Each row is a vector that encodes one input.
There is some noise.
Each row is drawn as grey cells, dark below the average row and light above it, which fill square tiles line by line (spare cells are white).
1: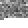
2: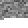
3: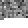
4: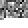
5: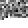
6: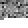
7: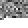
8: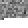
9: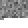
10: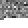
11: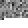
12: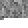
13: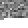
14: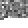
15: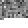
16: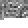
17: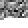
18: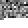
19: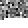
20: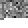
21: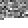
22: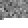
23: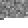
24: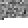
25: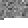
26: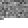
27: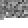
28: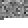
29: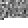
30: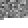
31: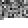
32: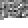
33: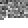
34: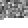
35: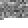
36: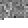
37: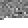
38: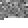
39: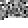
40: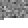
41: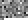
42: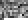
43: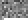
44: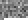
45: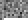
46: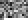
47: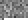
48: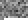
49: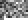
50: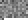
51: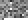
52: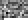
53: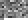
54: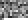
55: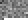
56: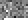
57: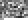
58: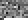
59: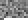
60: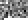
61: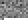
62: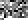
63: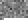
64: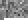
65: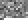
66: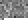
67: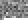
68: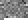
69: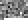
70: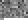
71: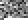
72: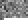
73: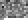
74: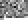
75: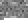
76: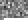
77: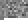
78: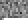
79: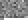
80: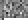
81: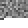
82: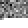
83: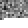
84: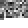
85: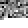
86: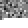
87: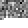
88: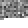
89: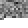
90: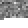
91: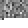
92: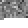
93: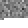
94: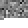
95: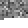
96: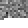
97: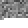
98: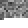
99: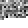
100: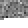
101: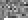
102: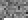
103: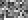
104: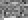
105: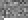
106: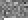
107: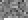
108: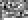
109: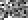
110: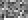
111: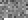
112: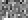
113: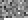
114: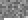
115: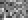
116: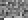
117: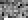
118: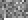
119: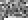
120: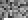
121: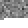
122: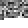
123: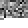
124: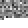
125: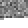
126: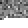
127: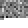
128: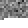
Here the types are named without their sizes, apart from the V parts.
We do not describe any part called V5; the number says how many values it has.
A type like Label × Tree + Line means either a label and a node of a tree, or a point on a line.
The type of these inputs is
(Bool × Bool × Bool + Unit) × V5 + Line × Tree.
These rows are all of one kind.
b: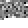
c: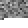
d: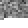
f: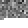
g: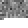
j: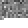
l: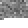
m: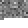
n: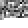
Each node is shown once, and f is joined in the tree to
c and g.
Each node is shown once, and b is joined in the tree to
j.
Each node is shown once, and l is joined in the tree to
j.
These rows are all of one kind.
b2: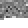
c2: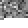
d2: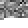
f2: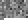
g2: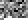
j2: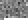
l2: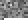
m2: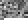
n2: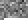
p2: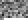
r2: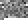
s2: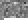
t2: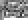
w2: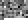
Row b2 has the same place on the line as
f2, n2, t2 and w2.
